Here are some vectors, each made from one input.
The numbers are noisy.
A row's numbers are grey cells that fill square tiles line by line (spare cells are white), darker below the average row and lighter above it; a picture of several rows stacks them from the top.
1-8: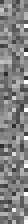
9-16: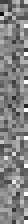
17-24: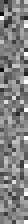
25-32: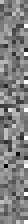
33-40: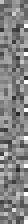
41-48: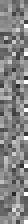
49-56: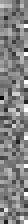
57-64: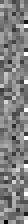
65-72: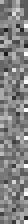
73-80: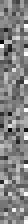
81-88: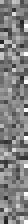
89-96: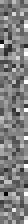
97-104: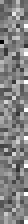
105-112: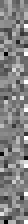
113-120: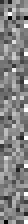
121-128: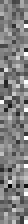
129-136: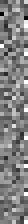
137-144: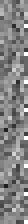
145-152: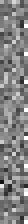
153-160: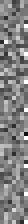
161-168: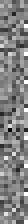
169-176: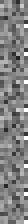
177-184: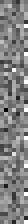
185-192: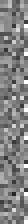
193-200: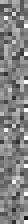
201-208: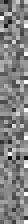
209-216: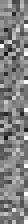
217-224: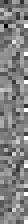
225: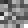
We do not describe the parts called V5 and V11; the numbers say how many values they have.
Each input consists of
either a point on an 8-point circle, or a fixed value, or a node of a 9-node tree, or a value of V5 and a value of V11.
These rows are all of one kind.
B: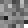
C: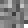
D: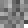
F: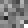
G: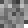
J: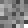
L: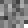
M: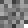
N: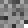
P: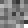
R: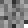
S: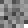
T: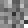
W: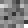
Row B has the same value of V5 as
C, T and W.
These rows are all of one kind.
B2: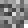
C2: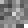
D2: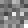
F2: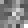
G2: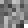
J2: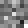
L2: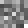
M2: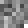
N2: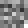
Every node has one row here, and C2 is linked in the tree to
F2 and M2.
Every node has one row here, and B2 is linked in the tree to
N2.
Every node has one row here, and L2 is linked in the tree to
M2 and N2.
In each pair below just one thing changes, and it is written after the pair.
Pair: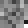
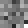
the value of V5
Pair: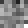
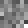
the value of V11
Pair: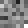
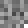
the value of V11
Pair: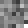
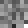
the value of V11
